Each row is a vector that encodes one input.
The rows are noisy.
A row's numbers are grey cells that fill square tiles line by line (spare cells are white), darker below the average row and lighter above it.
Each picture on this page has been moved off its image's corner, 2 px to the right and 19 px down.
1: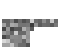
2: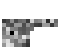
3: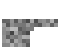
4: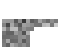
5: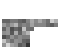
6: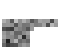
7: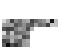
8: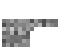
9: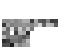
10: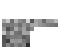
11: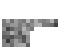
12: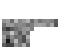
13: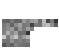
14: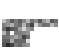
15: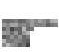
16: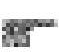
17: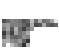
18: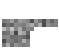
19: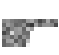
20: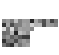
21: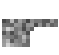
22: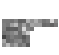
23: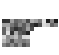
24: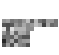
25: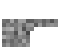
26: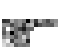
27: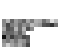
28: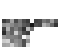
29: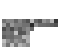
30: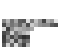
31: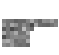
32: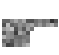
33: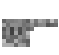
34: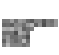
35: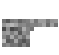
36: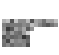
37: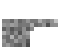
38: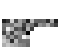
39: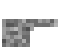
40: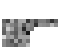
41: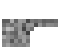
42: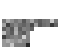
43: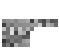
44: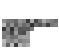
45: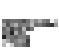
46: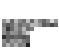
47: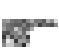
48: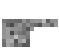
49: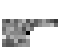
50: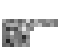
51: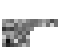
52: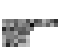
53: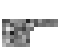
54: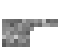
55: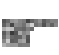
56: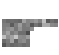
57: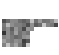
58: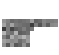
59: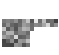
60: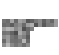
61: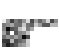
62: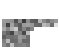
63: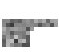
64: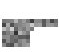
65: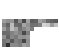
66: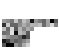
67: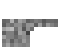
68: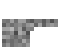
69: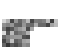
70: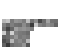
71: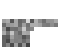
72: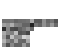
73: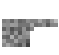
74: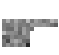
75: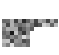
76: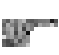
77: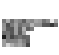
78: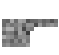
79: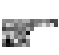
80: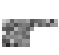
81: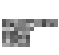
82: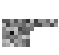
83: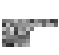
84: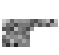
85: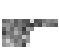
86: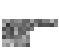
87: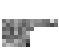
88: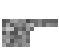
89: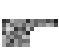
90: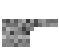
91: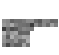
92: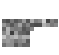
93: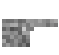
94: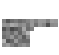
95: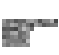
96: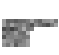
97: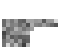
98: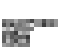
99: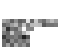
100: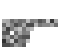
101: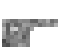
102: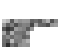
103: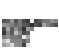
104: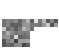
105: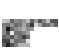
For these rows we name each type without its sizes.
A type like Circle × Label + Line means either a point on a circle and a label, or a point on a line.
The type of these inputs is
Bool × (Circle + Unit) + Tree.
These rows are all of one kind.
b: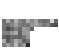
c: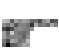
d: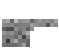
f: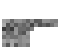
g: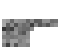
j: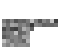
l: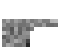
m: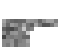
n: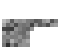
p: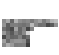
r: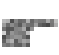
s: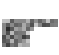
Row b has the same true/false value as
d, l and p.
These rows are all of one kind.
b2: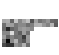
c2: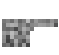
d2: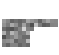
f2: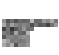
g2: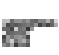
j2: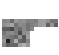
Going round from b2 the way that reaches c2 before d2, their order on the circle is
b2, g2, c2, d2, f2, j2.
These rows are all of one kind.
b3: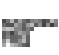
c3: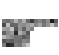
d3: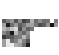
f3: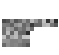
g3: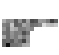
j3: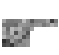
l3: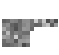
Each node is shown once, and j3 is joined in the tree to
b3, d3 and f3.
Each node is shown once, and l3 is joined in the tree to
f3.
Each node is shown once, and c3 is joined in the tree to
b3.
